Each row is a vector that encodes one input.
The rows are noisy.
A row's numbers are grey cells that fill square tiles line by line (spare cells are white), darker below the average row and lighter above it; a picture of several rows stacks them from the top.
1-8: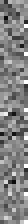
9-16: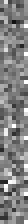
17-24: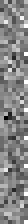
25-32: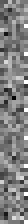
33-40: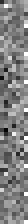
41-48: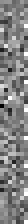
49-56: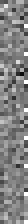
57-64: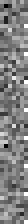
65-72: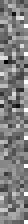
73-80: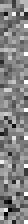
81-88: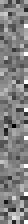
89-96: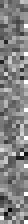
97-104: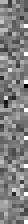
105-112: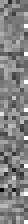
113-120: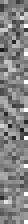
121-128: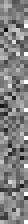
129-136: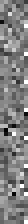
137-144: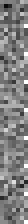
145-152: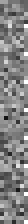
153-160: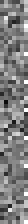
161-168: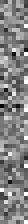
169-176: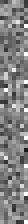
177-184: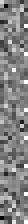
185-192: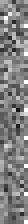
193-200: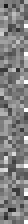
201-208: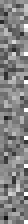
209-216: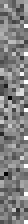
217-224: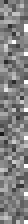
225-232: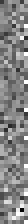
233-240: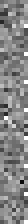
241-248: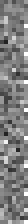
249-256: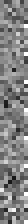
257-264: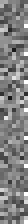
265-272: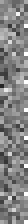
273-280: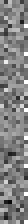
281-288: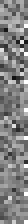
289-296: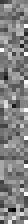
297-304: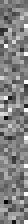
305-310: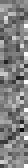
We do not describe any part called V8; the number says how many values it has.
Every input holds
a point on a 12-point line, a true/false value and a value of V8.
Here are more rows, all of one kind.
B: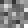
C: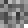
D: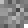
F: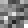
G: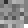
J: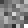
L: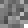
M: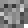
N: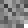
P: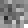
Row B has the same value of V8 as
J, L, M and N.
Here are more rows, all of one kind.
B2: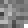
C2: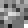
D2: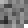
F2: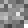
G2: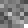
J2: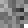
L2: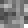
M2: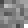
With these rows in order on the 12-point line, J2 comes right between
L2 and M2.
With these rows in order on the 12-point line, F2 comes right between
B2 and C2.
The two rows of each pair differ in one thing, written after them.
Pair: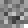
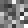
the place on the 12-point line
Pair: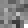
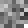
the value of V8
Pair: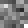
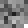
the place on the 12-point line
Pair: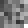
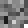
the true/false value
